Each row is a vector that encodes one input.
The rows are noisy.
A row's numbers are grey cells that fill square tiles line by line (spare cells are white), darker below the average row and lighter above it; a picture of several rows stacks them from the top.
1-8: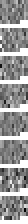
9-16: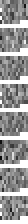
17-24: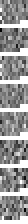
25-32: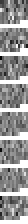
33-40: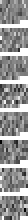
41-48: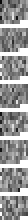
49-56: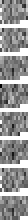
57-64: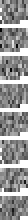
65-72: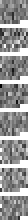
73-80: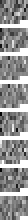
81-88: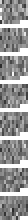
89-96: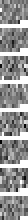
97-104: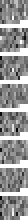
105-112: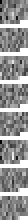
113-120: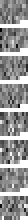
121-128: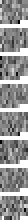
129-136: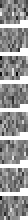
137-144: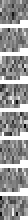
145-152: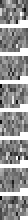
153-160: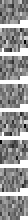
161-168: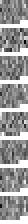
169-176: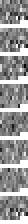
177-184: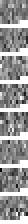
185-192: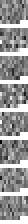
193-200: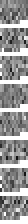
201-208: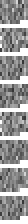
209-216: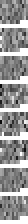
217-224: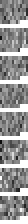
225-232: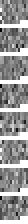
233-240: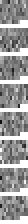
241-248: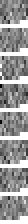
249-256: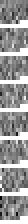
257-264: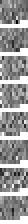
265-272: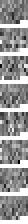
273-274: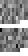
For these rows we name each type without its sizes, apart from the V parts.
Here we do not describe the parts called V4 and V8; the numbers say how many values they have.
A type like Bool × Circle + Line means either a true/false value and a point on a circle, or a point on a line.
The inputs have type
Bool × V4 + Tree × (Tree + V8).
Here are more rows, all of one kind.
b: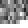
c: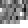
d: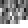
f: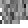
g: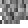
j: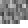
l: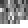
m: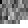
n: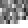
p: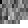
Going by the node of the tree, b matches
c and n.
